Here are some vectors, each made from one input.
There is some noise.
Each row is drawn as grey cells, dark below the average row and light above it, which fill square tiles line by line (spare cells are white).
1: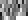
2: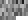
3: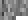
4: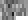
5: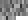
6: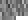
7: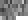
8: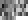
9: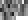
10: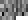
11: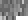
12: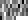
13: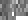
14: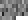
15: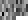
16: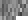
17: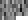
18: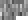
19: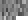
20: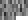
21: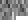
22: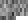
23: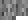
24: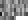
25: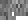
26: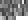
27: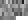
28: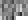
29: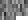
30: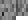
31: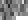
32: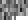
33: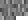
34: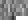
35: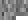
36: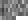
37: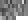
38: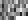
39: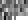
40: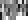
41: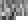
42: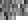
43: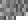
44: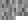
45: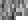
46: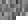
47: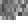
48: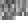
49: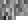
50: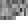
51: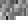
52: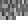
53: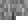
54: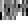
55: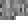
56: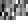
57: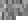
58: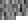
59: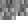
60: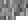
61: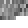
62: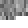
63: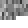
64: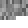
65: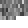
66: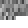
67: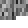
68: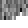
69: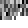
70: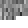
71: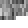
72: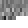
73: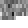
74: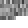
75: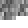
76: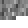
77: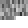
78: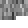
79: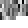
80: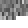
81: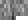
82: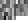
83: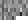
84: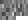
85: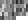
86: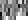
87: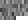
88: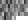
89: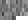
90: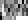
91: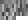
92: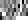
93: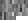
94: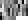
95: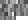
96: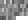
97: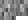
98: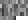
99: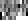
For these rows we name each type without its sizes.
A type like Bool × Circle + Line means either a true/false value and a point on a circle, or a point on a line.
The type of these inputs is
(Bool × Bool × Bool × Bool + Line) × Line.
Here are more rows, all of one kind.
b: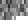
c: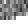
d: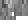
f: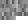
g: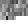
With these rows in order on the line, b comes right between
c and d.
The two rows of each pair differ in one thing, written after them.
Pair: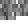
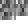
one of the four true/false values
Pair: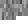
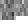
one of the four true/false values
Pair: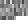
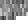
one of the four true/false values
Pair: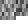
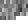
one of the four true/false values
